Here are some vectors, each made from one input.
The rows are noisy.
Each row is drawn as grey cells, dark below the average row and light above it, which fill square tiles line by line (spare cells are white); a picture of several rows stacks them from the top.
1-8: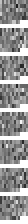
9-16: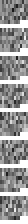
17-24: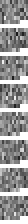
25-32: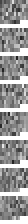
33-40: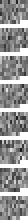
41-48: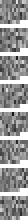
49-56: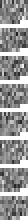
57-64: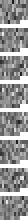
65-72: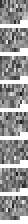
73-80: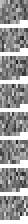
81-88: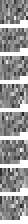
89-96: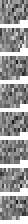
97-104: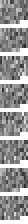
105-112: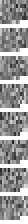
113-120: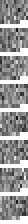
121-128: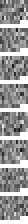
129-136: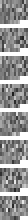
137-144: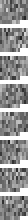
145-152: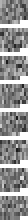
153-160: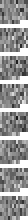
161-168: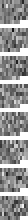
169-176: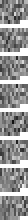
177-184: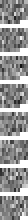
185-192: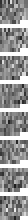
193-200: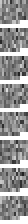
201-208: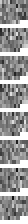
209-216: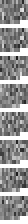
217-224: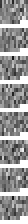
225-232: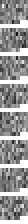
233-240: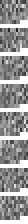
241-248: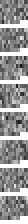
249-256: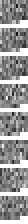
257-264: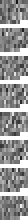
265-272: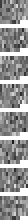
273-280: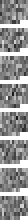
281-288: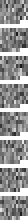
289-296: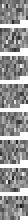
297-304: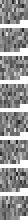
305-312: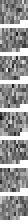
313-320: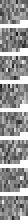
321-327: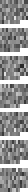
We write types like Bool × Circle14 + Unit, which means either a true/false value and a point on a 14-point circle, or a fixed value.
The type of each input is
Bool × Line5 × Line8.
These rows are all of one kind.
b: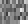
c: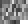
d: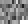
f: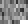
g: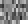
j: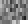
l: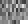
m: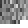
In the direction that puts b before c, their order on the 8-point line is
g, j, d, f, m, b, l, c.
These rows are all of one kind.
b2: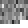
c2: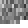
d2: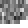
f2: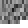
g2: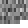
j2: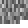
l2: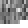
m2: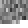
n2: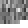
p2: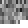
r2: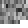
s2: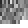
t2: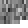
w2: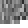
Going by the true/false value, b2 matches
p2, r2 and s2.
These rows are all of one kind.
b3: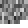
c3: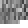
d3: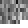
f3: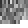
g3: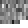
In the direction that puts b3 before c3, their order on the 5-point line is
f3, b3, g3, d3, c3.
